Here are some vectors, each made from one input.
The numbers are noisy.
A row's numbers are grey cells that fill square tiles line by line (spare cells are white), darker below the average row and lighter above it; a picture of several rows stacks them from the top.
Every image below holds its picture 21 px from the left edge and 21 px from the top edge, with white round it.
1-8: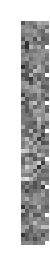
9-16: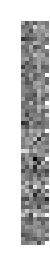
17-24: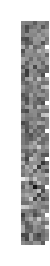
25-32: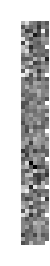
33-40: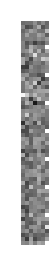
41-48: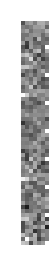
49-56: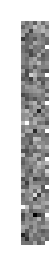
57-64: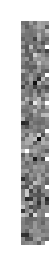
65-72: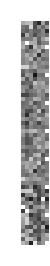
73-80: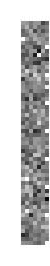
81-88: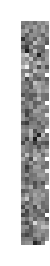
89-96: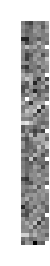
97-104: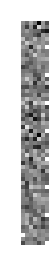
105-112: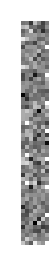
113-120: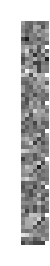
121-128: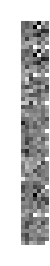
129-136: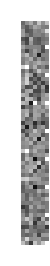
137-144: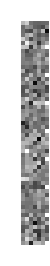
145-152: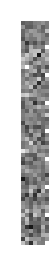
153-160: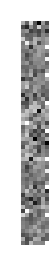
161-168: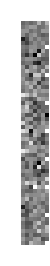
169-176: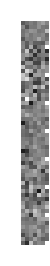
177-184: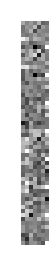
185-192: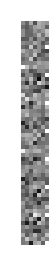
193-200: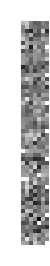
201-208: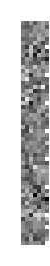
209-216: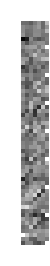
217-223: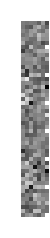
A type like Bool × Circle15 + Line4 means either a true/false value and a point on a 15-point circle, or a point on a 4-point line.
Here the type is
(Bool × Bool × Bool × Bool + Line5) × Line6 + Label6 × Line8.
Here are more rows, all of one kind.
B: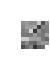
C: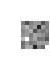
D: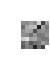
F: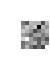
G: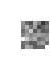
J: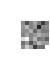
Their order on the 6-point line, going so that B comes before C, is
F, D, B, C, J, G.
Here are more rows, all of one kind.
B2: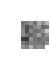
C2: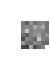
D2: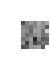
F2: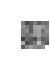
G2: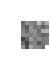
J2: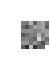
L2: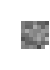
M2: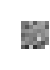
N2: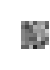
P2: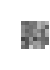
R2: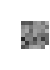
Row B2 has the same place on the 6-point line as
C2, J2, M2 and P2.
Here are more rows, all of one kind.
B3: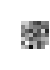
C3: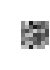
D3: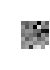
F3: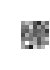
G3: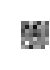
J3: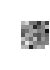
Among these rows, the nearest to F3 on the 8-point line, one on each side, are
G3 and J3.
